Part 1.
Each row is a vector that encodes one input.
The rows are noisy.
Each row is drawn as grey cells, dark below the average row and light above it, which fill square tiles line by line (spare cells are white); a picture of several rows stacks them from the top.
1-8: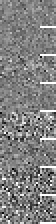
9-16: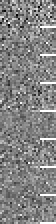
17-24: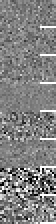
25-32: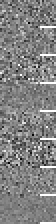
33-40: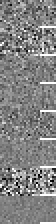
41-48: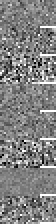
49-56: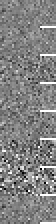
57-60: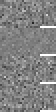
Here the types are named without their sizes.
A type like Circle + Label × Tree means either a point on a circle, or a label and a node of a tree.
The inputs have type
Bool × Tree.
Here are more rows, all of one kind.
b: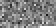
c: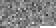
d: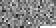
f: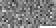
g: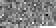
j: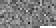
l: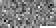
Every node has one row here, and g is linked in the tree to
d.
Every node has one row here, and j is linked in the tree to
l.
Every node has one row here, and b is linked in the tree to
c and f.
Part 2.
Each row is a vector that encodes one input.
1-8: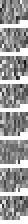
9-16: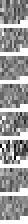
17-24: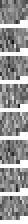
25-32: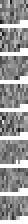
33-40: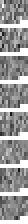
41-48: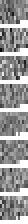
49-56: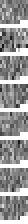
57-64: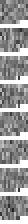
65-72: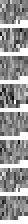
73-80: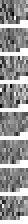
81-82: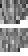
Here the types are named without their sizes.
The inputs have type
Bool × Bool × Bool + Tree + Unit.
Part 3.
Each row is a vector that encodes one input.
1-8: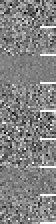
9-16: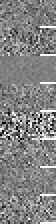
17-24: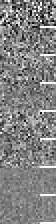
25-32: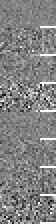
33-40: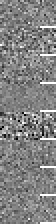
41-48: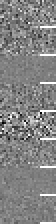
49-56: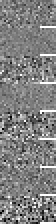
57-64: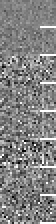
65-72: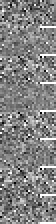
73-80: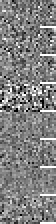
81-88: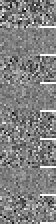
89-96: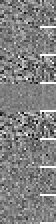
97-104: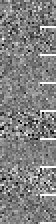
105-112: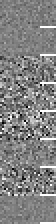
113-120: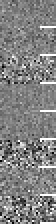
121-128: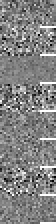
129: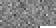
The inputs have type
Bool × Tree13 + Unit.
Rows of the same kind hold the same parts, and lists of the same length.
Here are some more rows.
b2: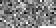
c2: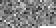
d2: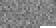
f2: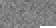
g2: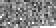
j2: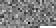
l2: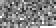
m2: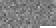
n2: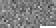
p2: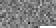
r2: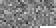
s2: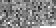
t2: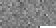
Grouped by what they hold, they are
b2, c2, d2, f2, g2, j2, m2, n2, p2, r2, s2, t2
l2

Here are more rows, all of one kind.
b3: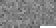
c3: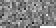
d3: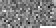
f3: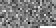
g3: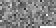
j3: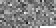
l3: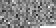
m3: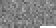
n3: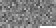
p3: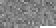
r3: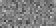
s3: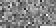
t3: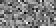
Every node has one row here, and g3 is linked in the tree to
p3.
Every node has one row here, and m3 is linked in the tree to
d3, n3 and t3.
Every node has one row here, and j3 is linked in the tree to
n3.
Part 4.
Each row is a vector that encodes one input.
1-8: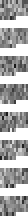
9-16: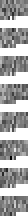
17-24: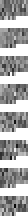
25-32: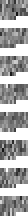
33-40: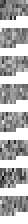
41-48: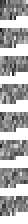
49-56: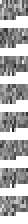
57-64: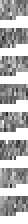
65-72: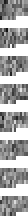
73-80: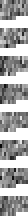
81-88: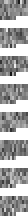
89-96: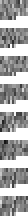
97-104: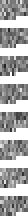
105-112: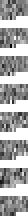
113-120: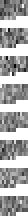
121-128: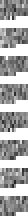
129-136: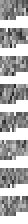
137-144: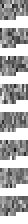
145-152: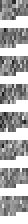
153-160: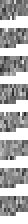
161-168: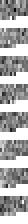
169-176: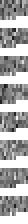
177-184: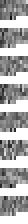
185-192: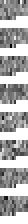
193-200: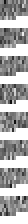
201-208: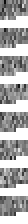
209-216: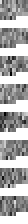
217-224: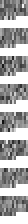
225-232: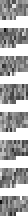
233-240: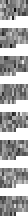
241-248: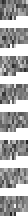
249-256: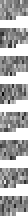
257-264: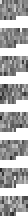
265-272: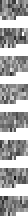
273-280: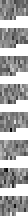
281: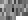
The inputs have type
(Circle11 + Unit) × Tree11.
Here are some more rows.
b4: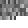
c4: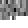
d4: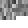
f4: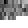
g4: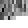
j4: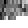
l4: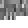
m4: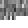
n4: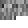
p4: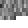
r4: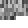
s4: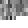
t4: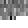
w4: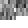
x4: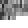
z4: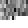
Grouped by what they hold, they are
b4, d4, n4, p4, r4, s4, t4, w4
c4, f4, g4, j4, l4, m4, x4, z4

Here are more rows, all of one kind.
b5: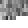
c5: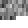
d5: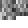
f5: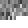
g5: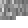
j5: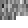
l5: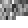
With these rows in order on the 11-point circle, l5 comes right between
b5 and d5.
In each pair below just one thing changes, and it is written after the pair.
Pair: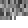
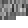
the node of the tree
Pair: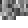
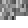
the place on the 11-point circle
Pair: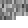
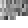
the node of the tree
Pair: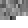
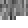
the place on the 11-point circle
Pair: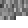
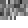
the node of the tree
